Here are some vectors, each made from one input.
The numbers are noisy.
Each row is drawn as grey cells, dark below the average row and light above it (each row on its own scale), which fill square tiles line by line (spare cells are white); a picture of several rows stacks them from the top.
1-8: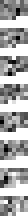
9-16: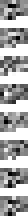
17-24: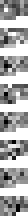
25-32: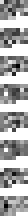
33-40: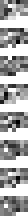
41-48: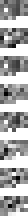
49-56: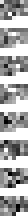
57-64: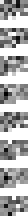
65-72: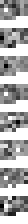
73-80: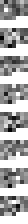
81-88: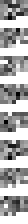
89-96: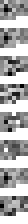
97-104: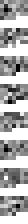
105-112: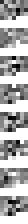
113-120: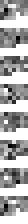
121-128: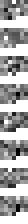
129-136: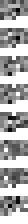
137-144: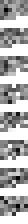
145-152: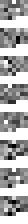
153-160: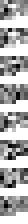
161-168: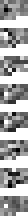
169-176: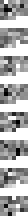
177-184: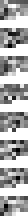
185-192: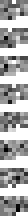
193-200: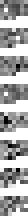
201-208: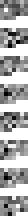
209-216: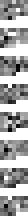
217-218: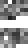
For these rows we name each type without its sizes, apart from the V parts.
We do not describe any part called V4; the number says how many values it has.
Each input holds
a true/false value, together with either a point on a line, or a value of V4.
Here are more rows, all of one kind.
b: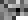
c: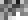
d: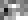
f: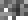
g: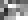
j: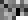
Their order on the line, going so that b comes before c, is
j, b, d, g, f, c.
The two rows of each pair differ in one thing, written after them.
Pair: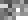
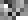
the true/false value
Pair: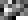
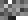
the value of V4
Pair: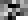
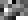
the value of V4
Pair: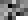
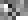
the value of V4
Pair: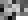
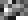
the true/false value
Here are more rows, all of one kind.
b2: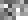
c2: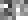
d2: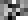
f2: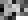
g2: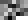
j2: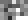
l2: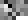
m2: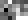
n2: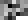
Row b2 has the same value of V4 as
c2 and l2.
